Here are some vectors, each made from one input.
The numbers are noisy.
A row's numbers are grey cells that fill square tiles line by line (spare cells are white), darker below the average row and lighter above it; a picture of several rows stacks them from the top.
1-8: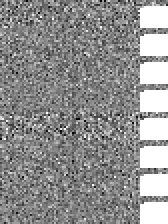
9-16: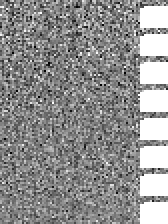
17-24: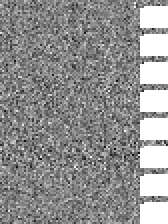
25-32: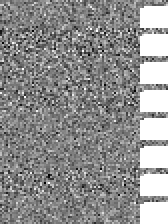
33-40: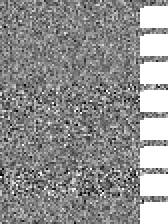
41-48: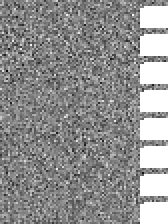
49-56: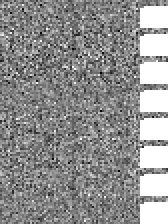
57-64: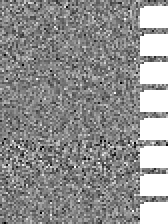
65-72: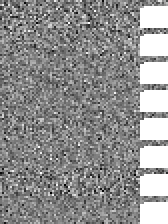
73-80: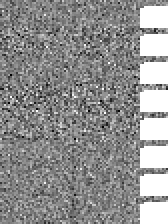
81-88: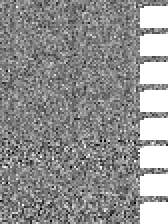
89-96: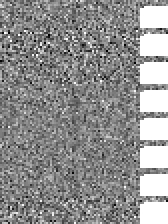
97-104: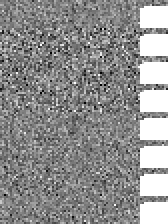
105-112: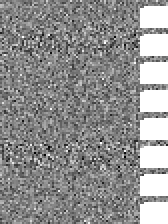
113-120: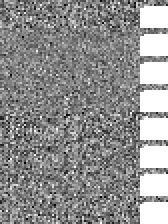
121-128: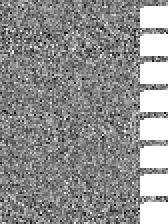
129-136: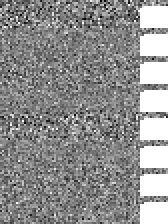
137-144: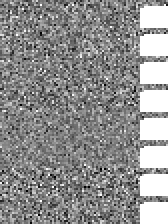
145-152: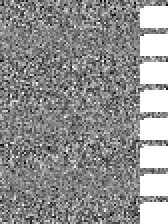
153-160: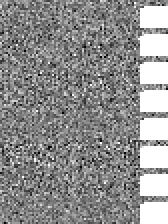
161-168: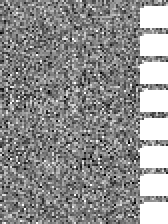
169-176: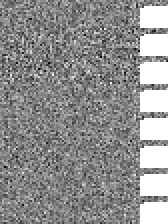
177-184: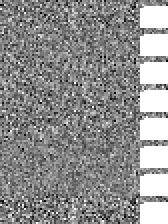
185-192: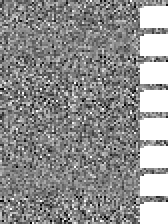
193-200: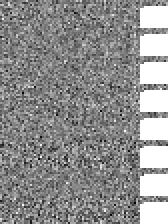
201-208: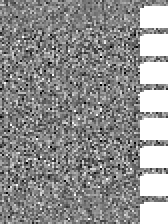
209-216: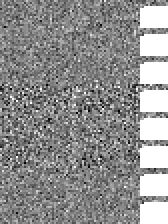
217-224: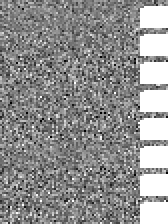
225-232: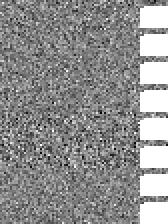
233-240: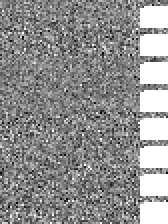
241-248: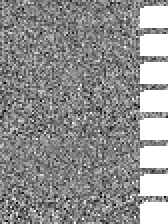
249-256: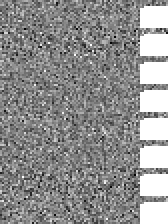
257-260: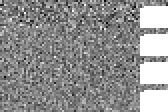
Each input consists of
either a point on a 13-point circle, or a point on an 18-point circle and a point on a 9-point line.
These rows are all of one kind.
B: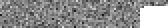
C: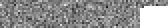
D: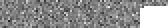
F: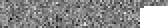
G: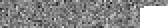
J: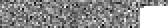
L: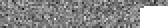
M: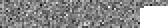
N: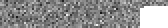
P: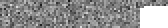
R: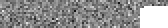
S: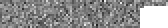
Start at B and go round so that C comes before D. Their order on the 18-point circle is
B, R, N, C, L, G, S, F, J, D, M, P.
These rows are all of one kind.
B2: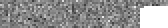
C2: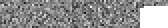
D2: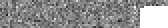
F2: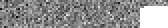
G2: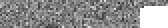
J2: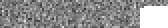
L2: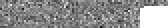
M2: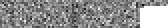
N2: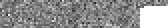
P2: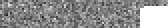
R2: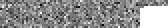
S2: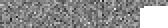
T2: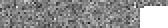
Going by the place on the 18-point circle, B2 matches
D2, L2, P2 and R2.
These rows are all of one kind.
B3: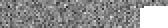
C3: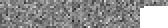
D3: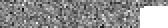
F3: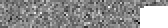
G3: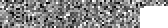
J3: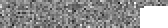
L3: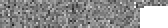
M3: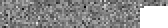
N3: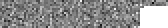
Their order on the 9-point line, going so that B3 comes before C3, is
D3, M3, B3, L3, J3, C3, F3, N3, G3.
